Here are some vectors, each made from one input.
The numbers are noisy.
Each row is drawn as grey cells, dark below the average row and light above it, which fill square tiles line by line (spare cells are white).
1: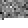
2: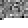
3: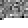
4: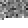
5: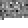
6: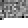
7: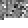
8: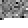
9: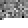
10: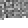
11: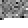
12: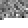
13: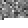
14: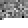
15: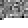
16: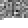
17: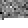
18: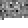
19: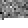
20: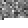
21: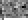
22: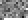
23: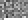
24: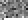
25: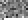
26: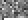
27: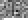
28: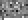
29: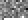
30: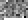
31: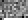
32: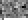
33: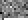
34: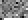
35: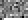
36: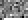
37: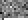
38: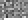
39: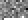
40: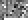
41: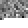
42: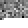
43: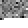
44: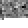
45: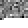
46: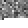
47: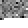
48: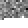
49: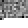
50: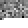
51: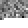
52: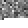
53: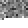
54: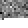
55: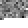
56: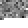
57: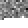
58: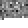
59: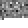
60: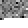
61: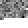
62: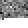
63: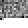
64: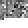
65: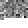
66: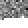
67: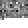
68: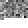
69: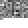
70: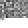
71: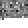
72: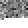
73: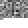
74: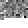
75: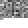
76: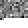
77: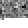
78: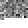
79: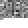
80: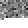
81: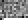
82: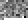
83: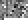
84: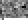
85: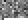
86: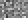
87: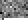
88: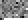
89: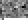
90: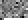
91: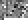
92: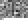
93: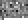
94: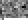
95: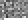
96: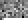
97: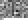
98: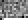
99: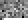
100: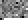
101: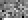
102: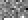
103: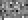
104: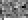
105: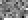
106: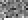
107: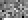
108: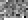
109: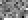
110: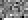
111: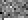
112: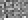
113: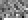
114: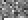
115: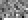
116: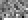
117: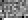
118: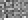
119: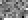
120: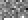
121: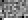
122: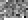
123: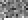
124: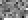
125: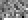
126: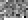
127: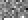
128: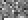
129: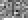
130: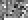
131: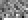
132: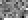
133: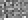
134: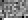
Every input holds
either a point on a 6-point circle, or a point on a 9-point circle, or a fixed value.
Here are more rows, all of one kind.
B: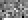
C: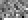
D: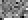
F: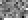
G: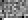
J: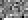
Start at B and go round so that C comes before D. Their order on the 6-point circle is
B, C, F, D, J, G.
